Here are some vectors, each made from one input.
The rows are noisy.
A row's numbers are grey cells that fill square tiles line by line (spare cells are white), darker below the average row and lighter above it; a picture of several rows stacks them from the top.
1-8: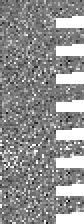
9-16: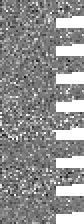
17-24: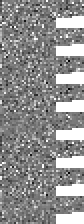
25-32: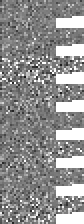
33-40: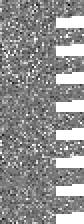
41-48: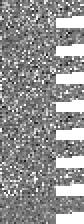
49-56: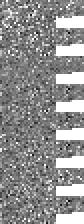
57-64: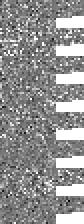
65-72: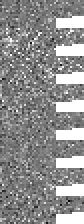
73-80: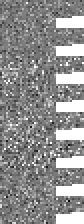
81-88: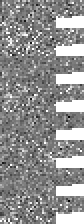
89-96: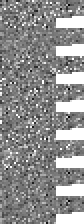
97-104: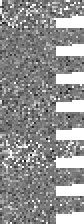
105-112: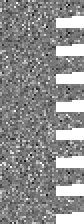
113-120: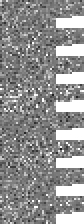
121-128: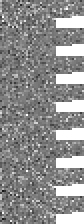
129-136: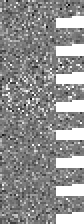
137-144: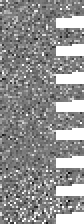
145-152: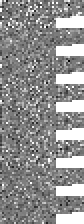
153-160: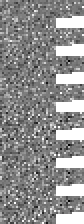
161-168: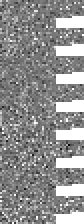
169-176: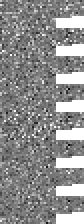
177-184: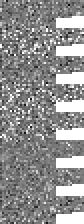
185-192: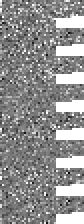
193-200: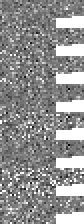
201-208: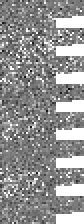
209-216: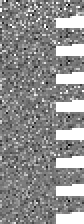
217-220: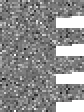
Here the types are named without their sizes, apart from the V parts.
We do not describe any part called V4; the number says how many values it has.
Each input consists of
either a label and a value of V4, or a point on a line.
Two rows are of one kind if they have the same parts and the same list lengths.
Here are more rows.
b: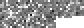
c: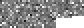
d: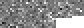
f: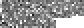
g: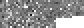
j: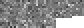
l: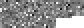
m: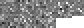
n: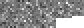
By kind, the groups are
b, d, f, g, j, m, n
c, l

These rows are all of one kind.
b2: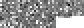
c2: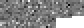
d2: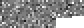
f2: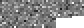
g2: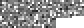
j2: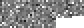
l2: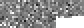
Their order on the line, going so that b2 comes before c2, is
d2, j2, l2, f2, g2, b2, c2.
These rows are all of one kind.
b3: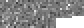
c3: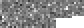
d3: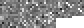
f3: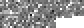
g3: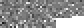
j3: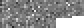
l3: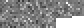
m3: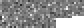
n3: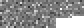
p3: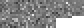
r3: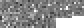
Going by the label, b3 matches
c3, j3, m3 and r3.
